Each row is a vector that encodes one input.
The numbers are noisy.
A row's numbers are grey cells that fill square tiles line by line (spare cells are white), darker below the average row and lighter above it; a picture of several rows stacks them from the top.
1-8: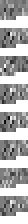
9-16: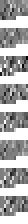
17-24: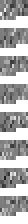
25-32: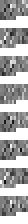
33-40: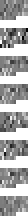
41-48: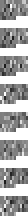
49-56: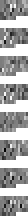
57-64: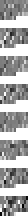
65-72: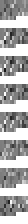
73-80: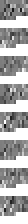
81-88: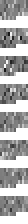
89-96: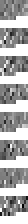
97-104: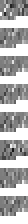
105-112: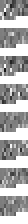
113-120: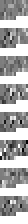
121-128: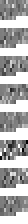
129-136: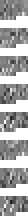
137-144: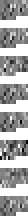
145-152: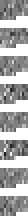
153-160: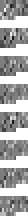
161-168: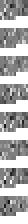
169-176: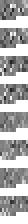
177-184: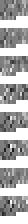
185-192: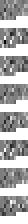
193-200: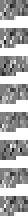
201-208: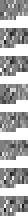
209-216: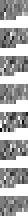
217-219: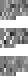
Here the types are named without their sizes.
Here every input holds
a point on a line.
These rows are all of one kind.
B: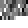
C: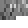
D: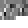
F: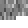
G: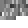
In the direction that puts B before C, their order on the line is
B, D, G, F, C.
